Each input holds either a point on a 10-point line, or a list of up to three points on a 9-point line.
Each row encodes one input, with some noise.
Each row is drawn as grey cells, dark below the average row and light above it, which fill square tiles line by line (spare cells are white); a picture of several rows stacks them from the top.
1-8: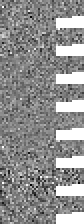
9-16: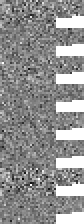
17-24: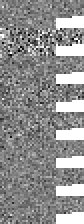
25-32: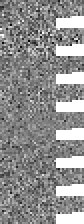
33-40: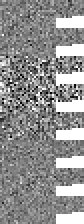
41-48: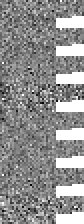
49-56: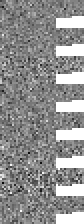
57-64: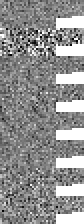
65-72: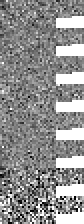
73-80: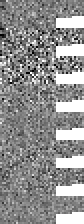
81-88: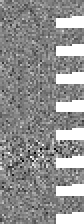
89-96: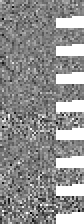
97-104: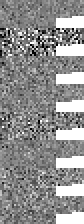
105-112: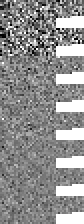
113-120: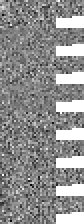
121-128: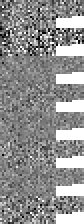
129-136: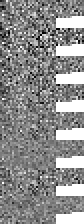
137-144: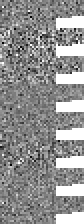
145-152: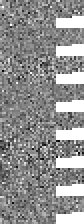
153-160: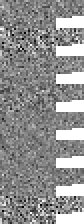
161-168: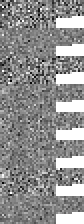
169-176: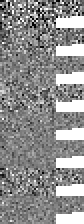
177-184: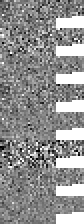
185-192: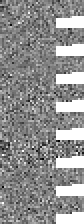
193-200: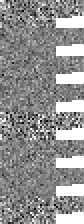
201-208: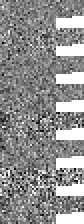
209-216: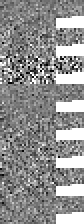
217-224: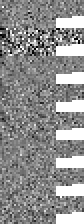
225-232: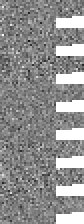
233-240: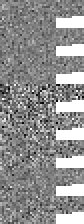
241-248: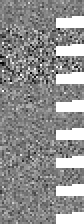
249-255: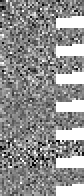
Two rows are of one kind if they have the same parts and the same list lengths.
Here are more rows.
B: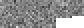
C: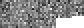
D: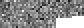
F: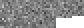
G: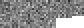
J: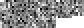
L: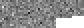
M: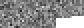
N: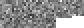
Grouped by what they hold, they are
B, F, L
C, D, G
J
M
N

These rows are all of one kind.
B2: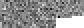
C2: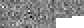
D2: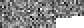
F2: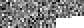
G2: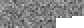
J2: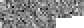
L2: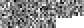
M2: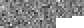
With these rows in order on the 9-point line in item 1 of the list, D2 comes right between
C2 and M2.
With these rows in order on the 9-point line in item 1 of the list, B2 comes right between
J2 and L2.
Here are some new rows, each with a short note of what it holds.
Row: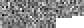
a list of two items
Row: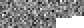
the empty list
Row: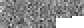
a list of one item
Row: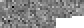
a list of two items
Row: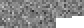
a list of three items
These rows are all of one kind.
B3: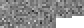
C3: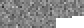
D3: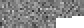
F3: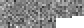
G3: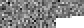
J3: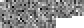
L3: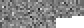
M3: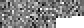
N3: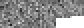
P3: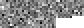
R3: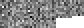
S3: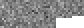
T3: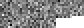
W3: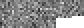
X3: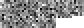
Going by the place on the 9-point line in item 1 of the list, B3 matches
D3, M3, S3 and W3.
